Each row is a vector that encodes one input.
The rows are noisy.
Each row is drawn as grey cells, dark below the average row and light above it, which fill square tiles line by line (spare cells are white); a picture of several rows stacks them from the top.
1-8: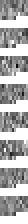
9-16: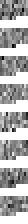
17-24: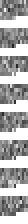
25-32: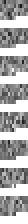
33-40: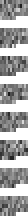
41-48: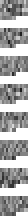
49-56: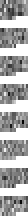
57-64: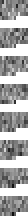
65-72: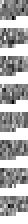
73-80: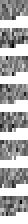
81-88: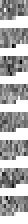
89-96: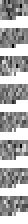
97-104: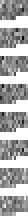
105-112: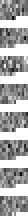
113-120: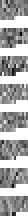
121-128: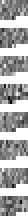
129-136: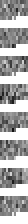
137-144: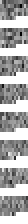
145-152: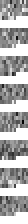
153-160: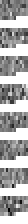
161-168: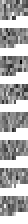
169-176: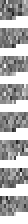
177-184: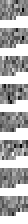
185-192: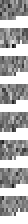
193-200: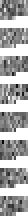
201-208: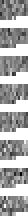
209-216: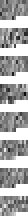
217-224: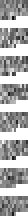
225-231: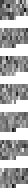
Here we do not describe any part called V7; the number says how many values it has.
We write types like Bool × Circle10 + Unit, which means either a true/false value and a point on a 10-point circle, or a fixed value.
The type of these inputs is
Bool × Line6 + (Line5 + V7) × Line9.
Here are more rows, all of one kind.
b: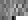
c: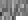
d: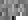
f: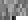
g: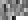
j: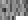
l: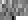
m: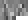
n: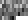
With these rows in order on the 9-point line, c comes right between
d and j.
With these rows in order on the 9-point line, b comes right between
f and m.
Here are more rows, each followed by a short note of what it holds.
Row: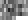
a point on a 6-point line and a true/false value
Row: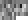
a point on a 6-point line and a true/false value
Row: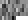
a point on a 9-point line and a value of V7
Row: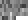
a point on a 5-point line and a point on a 9-point line
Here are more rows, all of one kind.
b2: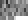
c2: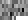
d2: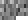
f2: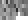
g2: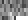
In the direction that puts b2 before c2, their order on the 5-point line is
b2, f2, c2, g2, d2.
